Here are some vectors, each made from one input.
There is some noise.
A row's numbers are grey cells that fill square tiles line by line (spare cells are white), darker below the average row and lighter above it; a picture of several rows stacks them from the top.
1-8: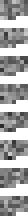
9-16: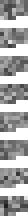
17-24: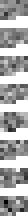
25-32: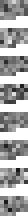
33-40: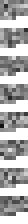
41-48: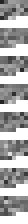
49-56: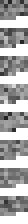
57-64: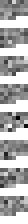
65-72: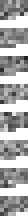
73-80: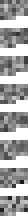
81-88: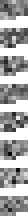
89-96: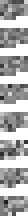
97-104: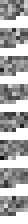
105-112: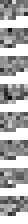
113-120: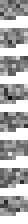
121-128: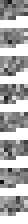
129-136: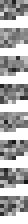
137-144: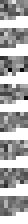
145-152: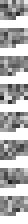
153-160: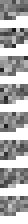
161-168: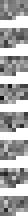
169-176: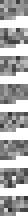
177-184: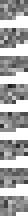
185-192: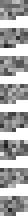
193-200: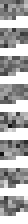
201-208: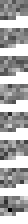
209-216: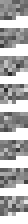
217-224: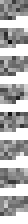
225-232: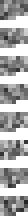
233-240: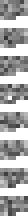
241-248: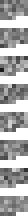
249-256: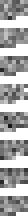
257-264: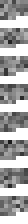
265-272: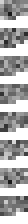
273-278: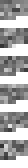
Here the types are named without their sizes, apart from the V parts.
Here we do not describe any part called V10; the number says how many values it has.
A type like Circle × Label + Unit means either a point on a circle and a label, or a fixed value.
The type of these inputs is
(Bool × Bool × Bool + Unit) × Label × V10.
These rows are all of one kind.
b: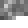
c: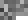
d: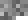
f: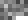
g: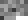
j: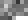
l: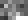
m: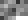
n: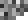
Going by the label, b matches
j and m.
